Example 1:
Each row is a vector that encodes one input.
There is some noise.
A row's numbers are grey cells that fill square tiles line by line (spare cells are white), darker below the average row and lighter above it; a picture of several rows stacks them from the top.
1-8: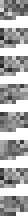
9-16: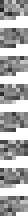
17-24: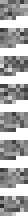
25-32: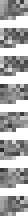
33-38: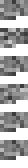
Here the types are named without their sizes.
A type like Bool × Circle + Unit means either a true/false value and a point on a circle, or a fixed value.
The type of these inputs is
Bool × Bool × Bool.
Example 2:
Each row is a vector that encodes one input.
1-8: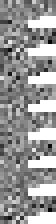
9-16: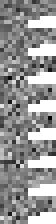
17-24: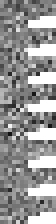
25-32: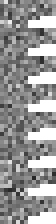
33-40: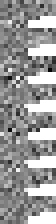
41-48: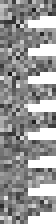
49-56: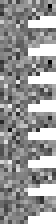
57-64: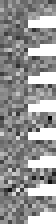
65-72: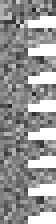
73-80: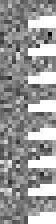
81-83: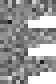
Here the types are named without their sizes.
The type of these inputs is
Line.
